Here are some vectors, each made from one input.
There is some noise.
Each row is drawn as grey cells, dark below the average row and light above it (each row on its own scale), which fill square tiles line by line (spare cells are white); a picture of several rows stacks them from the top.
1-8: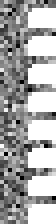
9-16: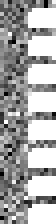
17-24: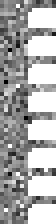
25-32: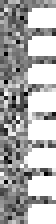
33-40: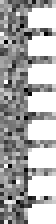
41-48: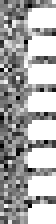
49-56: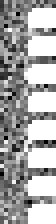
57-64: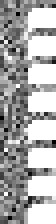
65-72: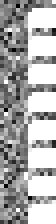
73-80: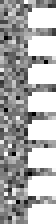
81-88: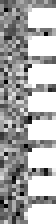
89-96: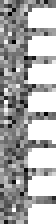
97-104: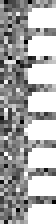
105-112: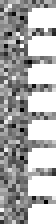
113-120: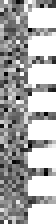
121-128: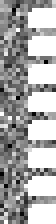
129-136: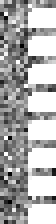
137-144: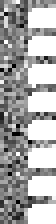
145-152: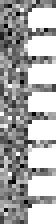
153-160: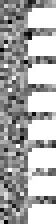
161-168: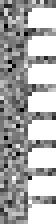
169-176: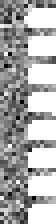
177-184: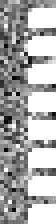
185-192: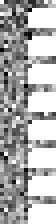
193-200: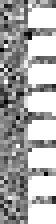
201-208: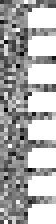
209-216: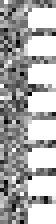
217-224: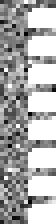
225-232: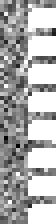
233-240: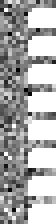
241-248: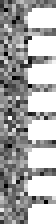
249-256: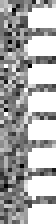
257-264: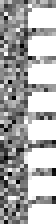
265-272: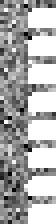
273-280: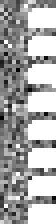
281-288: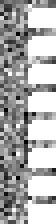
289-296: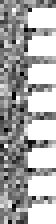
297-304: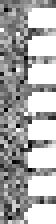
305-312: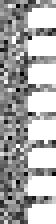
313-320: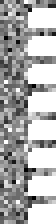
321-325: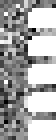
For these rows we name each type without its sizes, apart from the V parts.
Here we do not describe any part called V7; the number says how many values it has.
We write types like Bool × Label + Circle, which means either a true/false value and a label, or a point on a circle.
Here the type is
(Bool × Bool × Bool × V7 + Label) × Label.
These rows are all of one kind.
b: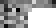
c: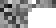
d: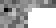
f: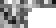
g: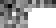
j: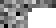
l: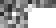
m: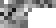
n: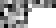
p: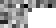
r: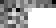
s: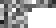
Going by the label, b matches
d, g, l and r.
